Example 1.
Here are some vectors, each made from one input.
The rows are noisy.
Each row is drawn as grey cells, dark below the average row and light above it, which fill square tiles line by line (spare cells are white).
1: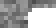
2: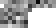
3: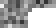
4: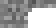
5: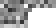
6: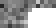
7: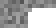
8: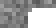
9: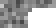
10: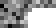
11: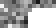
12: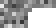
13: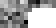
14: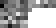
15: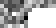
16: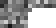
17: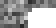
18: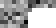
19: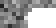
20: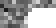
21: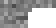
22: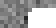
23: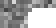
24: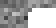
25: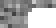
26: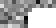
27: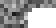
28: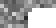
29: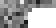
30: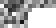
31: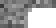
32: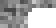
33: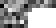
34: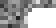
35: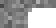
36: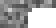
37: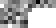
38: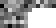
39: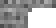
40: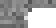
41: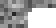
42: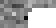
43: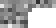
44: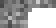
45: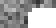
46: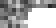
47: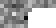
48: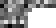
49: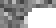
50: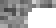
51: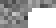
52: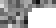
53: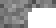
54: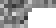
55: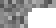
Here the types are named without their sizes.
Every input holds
a point on a line, together with either a fixed value, or three true/false values.
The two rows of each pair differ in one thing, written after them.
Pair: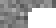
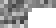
the place on the line
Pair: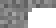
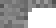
one of the three true/false values
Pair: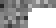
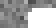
the place on the line
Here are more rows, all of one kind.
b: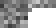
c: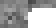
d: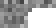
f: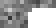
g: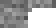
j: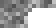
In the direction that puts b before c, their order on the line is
b, g, f, c, d, j.
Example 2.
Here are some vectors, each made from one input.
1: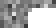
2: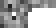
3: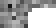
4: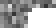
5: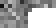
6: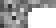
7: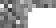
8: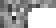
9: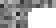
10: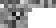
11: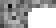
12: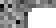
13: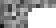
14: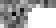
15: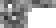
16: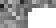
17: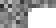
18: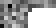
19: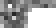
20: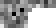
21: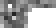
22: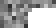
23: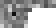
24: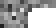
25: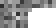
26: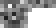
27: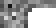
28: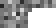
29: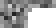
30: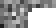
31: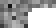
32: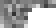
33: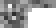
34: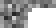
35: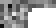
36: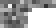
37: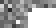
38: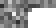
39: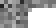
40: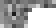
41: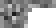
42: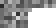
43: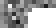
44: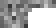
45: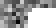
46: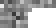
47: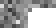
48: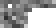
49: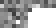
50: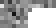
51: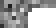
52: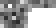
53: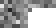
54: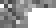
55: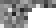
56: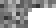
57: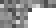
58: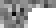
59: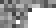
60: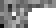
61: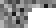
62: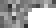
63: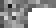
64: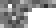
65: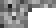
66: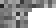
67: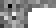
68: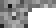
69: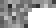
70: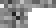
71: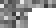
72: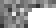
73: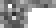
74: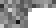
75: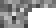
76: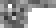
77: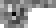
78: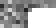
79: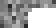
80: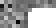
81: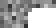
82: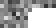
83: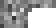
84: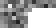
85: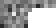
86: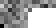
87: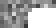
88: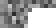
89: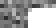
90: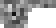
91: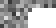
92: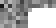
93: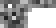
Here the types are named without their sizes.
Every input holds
a point on a line and four true/false values.
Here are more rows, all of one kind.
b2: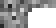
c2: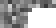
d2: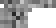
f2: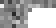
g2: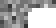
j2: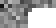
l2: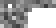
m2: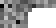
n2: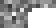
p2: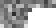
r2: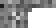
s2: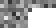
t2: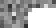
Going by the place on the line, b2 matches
j2, l2, n2 and p2.
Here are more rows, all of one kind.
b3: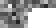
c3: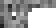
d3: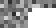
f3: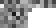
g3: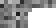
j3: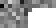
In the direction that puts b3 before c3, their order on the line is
b3, d3, c3, j3, g3, f3.
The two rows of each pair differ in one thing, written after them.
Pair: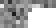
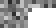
the place on the line
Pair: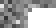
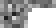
one of the four true/false values
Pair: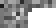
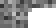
the place on the line
